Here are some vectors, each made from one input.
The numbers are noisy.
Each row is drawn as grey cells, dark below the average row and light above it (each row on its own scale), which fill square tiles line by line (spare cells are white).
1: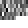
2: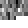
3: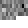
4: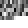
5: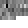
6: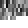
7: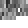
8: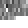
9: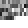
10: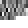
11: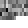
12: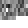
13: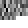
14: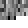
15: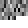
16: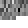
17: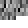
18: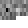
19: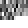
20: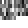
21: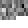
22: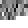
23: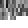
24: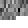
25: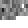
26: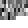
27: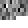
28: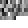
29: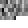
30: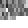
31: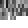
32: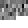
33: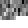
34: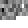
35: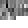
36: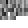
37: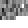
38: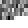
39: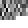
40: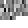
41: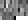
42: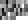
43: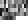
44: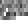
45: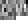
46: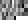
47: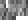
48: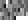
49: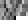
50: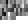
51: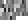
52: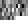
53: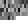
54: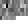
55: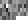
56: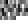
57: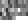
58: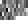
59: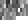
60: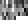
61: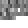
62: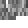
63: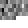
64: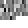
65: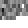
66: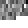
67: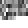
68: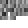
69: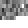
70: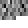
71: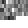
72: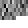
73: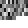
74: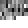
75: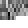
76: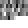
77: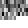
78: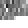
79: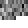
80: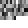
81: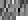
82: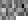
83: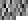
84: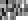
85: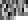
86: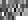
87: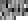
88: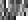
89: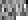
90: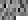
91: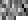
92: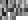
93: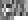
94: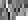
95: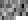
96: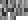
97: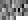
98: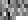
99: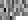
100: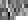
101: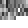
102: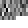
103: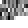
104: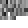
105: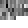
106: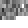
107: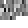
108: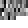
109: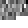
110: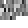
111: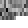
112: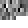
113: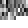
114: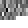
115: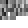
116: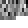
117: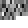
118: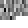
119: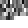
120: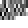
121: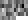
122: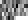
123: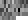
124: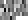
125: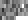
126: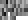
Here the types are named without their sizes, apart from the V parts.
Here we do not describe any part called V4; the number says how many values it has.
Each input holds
a list of items, each a label and a value of V4.
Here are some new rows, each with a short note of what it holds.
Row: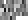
the empty list
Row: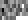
a list of one item
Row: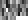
a list of one item
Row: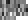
a list of one item
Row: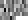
the empty list
